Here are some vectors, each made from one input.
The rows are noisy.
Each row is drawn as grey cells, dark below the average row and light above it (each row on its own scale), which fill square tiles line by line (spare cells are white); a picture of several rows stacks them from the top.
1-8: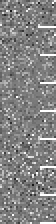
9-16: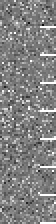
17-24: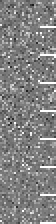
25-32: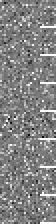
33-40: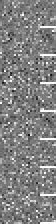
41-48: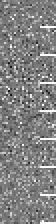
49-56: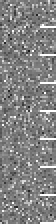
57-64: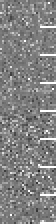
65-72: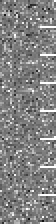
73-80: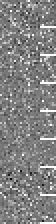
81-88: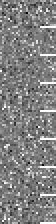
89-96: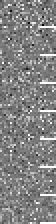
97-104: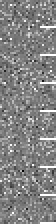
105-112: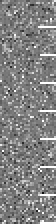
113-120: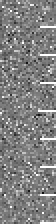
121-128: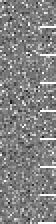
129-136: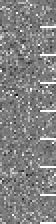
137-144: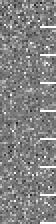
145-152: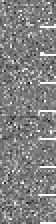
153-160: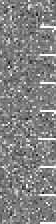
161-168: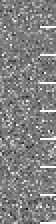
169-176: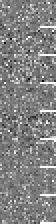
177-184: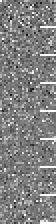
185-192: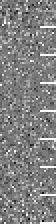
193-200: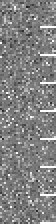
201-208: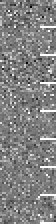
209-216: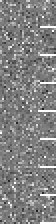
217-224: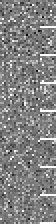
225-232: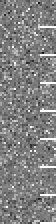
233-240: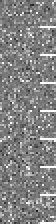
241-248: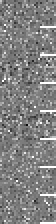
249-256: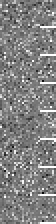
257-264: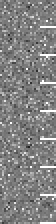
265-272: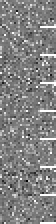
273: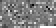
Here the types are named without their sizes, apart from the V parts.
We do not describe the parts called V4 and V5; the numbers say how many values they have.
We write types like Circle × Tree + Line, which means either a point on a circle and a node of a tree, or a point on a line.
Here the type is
Bool × Bool × Bool + Circle × (Circle + V5) × V4.
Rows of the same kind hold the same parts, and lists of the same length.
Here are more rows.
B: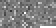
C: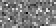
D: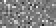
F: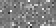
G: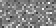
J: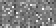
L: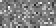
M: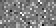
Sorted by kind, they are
B, D, M
C
F, G, J, L

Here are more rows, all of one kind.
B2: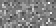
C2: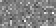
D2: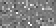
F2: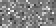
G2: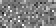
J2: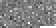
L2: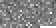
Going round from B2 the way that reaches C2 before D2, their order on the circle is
B2, J2, G2, L2, C2, F2, D2.
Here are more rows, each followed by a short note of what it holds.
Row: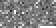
a point on each of two circles and a value of V4
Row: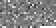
a point on each of two circles and a value of V4
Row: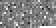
a point on each of two circles and a value of V4
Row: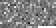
a point on each of two circles and a value of V4
